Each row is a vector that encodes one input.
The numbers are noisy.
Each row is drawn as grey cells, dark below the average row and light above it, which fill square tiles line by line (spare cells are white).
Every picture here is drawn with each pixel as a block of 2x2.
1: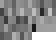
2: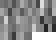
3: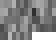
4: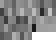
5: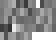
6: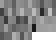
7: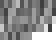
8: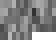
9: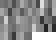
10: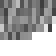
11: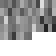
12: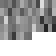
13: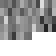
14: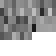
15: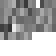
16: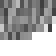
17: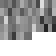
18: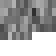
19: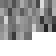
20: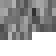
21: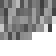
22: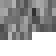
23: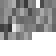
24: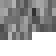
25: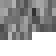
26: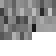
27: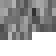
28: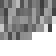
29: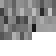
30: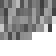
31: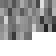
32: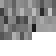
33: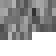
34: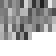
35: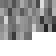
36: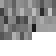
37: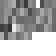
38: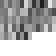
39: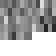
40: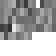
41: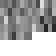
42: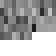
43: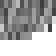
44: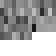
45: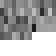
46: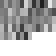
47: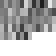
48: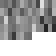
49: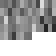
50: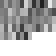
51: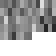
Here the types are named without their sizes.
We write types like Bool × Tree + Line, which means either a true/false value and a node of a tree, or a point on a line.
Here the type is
Line.
